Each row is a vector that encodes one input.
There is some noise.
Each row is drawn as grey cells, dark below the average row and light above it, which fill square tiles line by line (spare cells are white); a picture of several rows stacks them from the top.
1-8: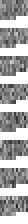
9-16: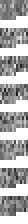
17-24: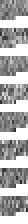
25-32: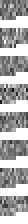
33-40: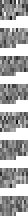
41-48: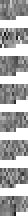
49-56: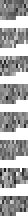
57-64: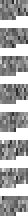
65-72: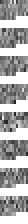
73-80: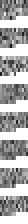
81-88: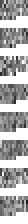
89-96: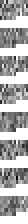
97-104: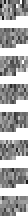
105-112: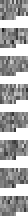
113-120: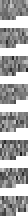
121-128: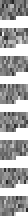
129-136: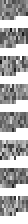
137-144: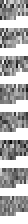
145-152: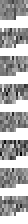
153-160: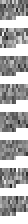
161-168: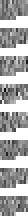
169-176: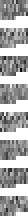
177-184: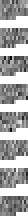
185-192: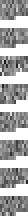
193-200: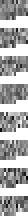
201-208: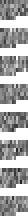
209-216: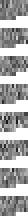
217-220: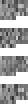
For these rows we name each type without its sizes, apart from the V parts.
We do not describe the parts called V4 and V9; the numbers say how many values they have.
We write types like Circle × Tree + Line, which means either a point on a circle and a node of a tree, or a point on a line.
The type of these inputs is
(Bool × Bool × Bool + V4) × V9 + List(Line).
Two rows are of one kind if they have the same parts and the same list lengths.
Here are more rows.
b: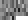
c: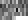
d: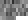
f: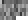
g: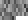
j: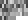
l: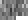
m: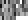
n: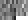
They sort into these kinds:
b, g
c
d, f, l, n
j
m

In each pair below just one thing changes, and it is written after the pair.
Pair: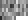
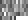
the place on the line in item 2 of the list
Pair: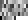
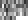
the place on the line in item 1 of the list
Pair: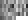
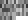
the place on the line in item 1 of the list
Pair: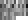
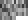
the place on the line in item 1 of the list
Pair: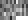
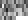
the place on the line in item 1 of the list
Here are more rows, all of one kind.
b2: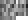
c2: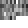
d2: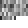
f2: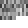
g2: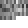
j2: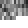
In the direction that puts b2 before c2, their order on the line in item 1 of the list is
d2, b2, c2, g2, f2, j2.
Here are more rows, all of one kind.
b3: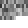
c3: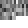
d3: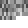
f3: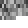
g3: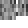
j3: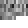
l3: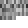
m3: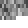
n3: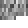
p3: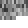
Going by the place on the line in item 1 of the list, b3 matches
d3, f3, m3 and p3.
